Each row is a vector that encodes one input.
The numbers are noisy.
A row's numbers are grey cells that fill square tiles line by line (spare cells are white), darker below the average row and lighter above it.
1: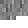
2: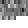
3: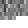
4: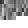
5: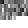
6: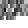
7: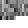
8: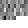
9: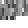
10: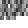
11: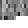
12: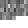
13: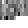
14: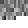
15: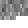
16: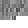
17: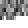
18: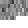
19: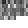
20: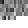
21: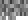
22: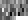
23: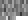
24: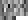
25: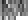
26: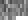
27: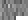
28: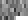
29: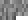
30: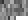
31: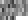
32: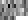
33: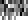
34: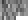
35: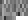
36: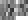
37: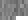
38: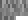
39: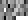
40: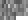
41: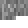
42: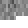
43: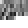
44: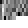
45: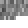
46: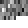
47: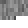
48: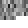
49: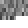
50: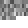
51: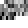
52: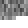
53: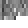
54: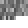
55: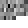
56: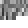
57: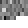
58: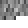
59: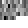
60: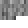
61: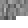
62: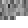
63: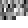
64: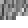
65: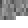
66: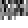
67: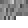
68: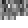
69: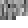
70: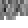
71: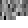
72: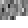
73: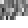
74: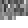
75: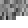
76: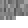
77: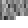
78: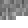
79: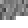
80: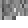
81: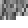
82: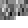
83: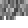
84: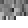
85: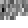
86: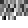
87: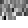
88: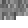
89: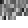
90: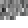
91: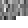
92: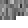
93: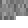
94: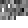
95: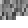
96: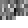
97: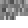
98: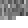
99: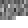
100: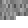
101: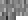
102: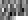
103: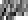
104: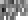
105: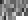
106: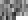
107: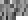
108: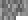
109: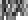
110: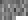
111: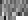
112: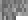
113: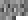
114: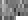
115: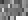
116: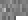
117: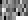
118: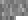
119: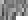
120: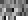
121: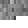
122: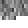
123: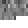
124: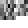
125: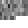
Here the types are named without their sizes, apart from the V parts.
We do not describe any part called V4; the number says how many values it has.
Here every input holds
a list of items, each a true/false value and a value of V4.
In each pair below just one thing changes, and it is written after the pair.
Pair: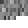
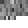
the true/false value in item 1 of the list
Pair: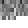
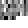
the value of V4 in item 1 of the list
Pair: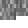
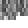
the true/false value in item 2 of the list
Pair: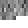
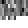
the true/false value in item 1 of the list
